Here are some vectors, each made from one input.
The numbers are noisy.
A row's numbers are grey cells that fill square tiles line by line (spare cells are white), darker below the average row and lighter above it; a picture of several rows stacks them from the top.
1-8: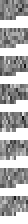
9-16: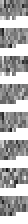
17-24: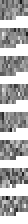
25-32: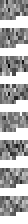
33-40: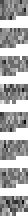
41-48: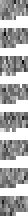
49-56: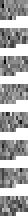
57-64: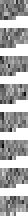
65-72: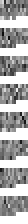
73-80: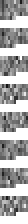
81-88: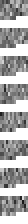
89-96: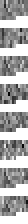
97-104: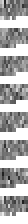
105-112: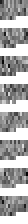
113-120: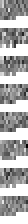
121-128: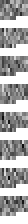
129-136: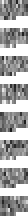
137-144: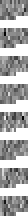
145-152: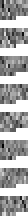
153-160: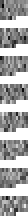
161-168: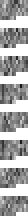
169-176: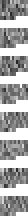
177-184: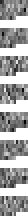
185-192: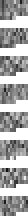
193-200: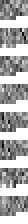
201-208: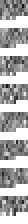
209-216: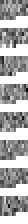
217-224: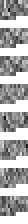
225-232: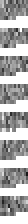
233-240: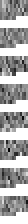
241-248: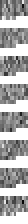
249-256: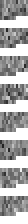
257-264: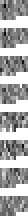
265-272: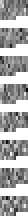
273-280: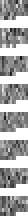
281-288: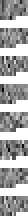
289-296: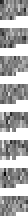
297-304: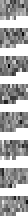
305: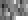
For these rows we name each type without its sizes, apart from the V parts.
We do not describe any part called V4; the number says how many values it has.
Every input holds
a value of V4, together with a list of points on a line.
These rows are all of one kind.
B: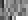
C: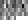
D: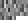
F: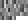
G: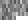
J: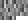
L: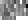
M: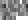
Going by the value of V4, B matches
G and M.
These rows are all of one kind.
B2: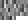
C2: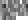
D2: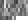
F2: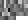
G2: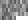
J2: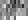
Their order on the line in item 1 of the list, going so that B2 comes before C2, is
F2, B2, D2, J2, G2, C2.
